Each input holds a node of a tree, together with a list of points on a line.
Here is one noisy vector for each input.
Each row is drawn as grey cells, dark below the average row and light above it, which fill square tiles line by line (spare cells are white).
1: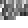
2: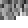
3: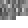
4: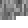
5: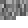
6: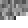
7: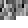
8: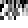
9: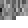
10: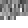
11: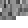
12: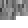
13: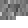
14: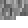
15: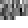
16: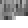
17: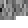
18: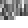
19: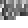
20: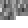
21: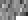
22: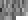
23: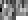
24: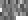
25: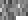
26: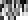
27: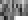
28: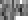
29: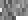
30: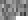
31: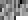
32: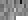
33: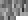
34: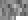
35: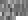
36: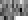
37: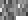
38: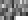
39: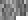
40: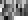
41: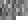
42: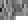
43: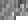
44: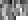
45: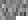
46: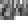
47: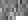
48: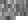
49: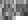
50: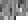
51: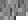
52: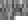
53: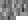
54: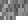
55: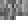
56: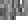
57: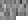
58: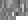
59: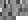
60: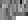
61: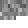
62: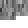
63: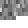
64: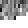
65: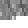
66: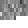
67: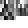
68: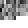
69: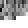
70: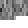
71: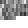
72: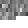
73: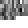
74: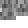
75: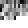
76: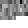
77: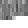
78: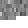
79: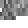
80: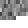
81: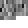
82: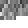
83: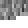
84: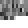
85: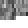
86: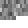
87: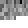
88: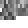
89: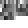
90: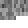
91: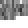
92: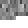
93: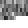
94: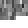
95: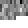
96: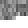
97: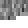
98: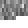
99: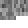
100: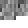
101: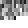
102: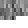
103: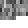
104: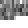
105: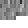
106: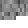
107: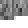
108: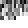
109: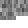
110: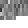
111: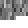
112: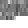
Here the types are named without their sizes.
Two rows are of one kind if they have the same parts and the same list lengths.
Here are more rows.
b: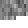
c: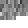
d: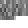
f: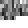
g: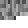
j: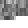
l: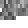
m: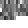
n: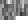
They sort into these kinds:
b, c, j, n
d, f
g, l, m

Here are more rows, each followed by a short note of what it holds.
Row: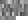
a node of a tree, together with a list of two items
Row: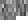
a node of a tree, together with a list of two items
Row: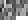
a node of a tree, together with a list of one item
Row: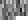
a node of a tree, together with a list of two items
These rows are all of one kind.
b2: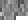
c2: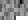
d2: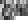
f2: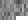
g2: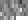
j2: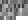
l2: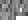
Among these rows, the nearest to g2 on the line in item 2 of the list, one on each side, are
c2 and f2.
